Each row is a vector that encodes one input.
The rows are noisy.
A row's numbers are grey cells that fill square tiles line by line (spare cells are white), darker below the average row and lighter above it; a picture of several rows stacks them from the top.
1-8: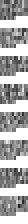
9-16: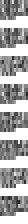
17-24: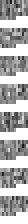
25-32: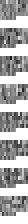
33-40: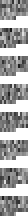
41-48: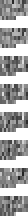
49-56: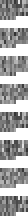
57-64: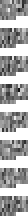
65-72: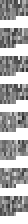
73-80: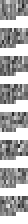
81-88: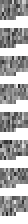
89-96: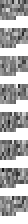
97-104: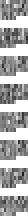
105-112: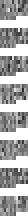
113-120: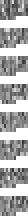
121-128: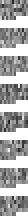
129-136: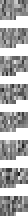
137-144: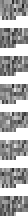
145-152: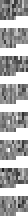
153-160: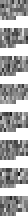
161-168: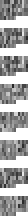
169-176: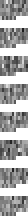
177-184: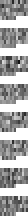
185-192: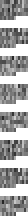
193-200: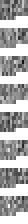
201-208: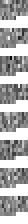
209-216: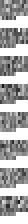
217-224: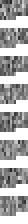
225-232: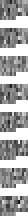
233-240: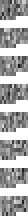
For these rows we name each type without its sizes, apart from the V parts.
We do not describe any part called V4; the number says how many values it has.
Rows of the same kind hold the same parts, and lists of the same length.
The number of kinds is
2.
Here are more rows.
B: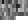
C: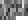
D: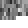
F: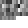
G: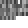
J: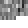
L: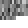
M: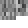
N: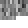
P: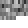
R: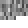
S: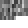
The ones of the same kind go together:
B, C, D, F, G, L, S
J, M, N, P, R

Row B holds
a label.
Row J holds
a point on a line, a true/false value and two values of V4.
